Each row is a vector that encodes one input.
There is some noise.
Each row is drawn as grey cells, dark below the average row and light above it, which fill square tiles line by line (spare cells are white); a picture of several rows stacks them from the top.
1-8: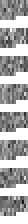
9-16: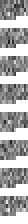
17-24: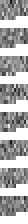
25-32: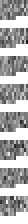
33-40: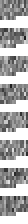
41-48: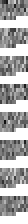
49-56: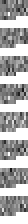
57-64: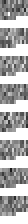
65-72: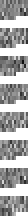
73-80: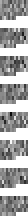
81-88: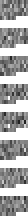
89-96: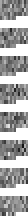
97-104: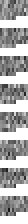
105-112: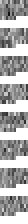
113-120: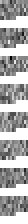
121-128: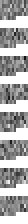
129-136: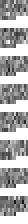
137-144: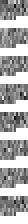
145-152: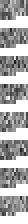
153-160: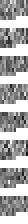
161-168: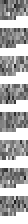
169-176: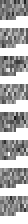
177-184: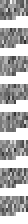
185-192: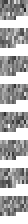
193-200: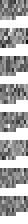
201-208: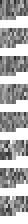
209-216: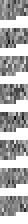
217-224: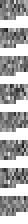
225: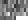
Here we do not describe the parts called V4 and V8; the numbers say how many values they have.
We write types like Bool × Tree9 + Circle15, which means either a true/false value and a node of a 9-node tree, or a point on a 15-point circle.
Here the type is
Bool × V4 + Line5 + V8.
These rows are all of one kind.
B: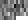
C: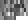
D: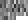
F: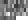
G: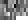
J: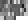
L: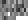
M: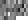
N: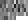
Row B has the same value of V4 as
C, F and G.
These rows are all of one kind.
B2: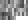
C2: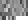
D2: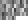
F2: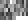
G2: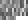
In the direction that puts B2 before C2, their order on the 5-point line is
B2, F2, G2, D2, C2.
